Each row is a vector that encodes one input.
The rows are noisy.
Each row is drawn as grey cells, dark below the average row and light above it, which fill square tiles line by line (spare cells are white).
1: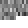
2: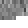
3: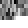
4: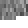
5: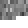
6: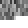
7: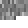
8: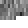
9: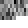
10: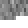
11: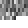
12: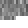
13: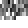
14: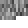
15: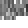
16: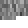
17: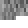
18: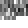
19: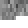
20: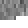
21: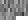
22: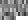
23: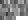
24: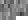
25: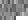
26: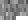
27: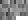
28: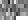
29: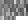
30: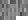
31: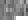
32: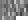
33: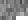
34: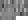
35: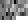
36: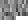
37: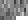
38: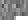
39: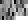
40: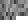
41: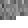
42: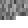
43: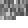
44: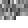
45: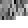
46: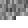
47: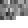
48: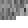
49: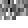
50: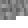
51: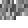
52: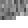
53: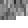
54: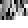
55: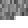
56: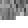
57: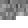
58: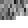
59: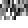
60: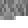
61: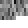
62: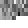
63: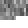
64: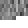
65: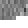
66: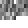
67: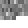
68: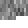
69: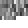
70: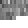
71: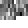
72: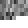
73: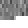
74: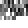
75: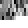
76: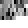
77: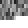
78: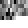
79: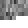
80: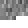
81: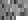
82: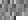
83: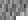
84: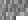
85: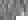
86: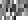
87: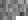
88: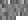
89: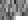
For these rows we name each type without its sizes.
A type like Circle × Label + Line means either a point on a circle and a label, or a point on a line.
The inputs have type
List(Line).
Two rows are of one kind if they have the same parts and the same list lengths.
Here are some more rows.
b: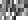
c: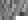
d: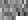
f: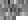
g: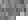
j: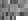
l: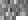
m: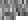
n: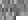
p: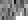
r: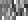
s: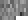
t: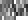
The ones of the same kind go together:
b, f, g, l, n, p
c, j, r, s, t
d, m

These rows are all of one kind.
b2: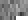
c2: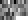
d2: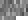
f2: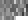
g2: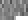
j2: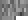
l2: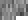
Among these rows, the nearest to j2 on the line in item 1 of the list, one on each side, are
b2 and c2.
